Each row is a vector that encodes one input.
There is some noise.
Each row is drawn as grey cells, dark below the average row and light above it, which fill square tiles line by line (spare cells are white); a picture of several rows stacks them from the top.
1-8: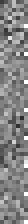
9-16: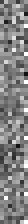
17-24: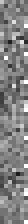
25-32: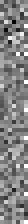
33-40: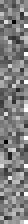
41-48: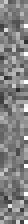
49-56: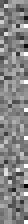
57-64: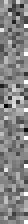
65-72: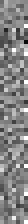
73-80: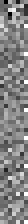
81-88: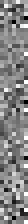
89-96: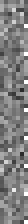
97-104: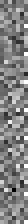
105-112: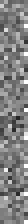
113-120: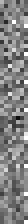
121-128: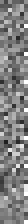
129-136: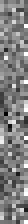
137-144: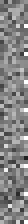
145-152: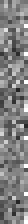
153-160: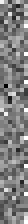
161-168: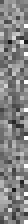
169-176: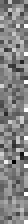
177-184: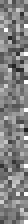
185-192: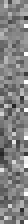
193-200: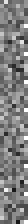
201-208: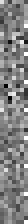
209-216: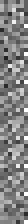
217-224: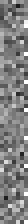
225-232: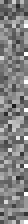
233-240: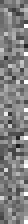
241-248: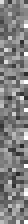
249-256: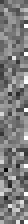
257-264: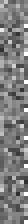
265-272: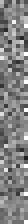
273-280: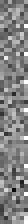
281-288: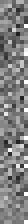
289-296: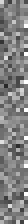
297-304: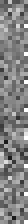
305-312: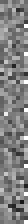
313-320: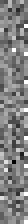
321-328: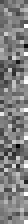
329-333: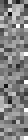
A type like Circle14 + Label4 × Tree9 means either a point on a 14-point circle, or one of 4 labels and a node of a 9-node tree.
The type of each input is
List2(Line4) × (Tree9 + Unit).
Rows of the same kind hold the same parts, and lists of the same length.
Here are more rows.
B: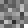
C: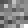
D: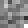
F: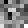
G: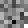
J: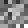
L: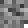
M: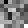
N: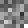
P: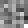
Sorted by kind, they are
B, N
C, D
F, M
G, J
L
P

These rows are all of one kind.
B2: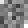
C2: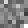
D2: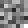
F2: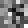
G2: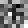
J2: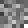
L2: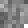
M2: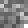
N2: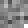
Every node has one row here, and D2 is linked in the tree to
N2.
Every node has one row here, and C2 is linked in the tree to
M2.
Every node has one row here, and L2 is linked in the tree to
B2, J2, M2 and N2.
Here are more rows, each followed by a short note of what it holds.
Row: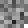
a list of one item
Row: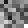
the empty list
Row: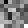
the empty list
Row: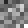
a list of two items
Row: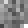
a node of a 9-node tree, together with a list of one item
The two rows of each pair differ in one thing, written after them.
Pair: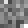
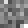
the place on the 4-point line in item 2 of the list
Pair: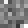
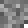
the node of the tree
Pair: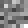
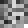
the place on the 4-point line in item 2 of the list
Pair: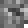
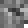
the place on the 4-point line in item 2 of the list
